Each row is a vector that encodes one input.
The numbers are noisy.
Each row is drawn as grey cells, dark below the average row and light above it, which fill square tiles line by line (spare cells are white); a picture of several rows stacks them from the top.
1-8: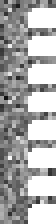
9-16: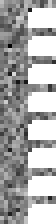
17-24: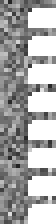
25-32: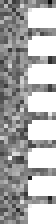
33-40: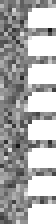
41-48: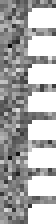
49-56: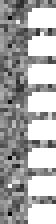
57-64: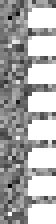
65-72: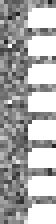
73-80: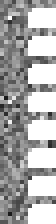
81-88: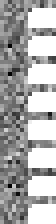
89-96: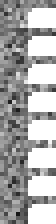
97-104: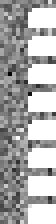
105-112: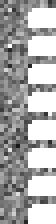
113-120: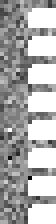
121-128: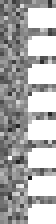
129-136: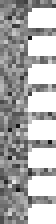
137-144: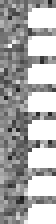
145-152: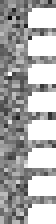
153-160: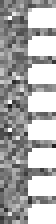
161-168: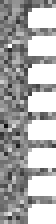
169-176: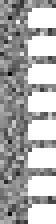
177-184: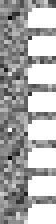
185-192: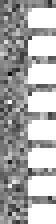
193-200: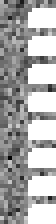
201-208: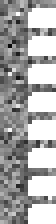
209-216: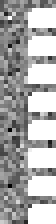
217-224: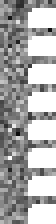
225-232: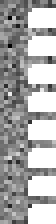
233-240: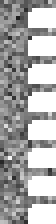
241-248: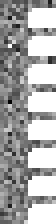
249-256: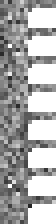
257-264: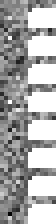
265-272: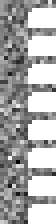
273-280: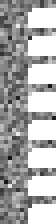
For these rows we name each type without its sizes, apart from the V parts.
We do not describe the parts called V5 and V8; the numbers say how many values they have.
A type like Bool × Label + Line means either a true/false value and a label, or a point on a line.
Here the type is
(Bool × Circle + V8) × (Circle + V5).
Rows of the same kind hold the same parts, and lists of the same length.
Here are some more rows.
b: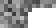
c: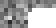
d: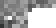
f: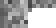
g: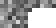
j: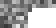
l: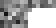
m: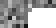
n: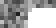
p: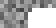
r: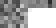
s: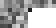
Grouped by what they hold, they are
b, j, p, s
c, d, f, l
g, m, n
r

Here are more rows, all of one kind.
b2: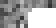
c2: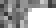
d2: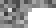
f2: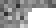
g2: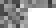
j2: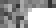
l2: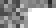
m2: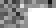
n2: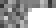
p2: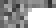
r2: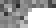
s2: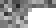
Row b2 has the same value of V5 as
j2 and p2.
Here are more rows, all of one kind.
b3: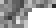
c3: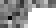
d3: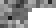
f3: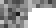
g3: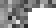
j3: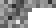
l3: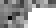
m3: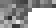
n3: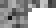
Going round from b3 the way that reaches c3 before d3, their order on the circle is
b3, f3, n3, l3, c3, m3, d3, j3, g3.
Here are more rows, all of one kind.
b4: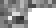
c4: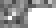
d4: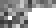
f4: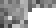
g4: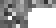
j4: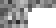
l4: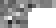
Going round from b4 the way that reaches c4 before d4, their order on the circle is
b4, c4, g4, d4, f4, j4, l4.
